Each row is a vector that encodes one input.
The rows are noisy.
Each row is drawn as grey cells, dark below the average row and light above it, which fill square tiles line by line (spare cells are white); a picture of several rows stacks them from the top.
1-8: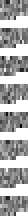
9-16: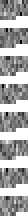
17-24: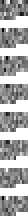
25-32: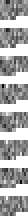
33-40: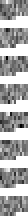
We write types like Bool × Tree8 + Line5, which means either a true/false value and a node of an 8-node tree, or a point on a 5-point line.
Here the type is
Bool × (Circle6 + Unit).
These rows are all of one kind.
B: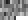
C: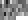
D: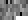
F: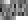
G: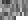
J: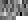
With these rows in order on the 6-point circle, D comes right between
F and J.
